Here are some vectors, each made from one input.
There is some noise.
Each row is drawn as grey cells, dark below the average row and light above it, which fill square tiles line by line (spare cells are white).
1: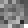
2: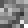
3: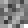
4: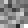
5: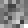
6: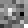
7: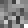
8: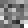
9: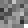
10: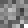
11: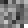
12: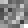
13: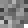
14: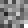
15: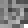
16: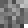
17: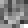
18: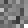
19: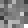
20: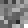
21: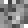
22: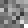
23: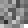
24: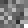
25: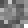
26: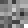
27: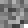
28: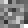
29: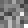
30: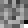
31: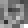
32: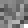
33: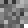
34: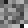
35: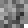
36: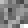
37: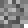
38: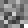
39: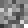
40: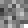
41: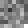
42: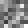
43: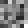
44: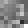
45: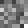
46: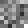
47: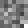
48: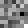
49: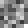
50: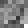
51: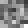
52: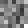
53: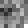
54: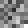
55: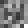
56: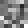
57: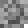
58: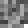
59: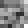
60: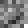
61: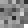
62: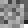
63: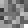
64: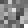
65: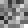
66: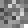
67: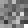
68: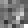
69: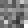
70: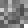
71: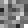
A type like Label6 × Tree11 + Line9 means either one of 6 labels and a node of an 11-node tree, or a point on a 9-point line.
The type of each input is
Bool × Line3 × Line3.
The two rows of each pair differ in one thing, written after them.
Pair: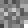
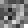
the true/false value
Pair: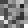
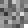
the true/false value
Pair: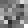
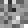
the true/false value
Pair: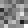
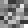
the place on one of the two 3-point lines
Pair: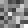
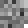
the true/false value
